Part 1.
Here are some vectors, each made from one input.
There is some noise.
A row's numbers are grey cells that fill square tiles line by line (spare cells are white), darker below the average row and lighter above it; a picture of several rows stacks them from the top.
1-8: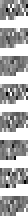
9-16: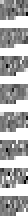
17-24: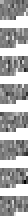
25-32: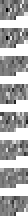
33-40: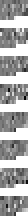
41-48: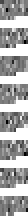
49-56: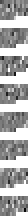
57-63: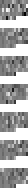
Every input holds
a point on a 7-point line, together with either a fixed value, or three true/false values.
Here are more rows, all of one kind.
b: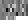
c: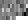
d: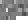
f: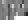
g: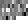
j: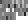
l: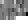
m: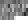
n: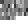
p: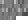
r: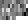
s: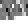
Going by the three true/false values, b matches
c, l and r.
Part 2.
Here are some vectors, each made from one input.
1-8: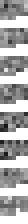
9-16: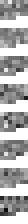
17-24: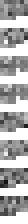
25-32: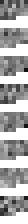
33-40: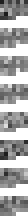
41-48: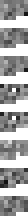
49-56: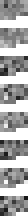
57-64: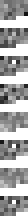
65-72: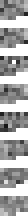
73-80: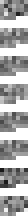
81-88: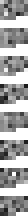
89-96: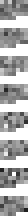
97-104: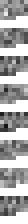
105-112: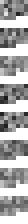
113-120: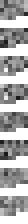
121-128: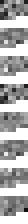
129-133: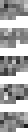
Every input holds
either a point on a 5-point line, or a point on a 15-point line.
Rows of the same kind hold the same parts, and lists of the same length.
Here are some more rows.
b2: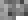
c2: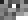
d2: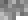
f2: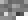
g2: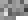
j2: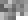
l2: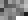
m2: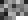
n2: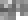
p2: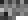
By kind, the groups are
b2, d2, f2, g2, j2, l2, n2
c2, m2, p2

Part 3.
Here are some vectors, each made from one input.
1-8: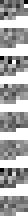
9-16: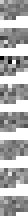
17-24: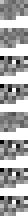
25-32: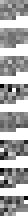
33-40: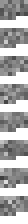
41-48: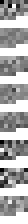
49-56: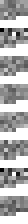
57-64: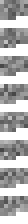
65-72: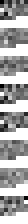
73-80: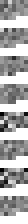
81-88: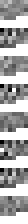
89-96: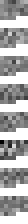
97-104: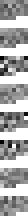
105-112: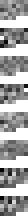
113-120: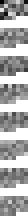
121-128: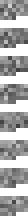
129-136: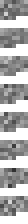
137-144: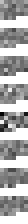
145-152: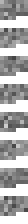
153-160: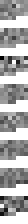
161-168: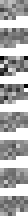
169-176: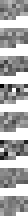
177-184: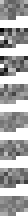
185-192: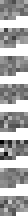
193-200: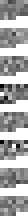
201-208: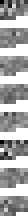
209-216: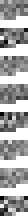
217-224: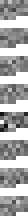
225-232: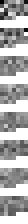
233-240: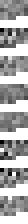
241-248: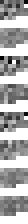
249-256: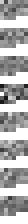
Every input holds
either a point on a 7-point line, or a point on each of two 15-point lines.
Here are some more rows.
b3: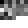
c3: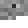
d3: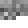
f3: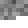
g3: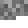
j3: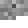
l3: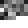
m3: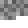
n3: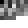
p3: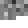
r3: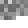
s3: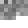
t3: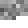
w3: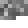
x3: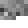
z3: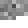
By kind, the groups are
b3, l3, n3
c3, d3, f3, g3, j3, m3, p3, r3, s3, t3, w3, x3, z3

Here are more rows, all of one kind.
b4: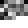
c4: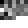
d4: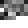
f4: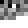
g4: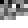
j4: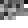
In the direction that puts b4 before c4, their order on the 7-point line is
b4, d4, c4, f4, g4, j4.
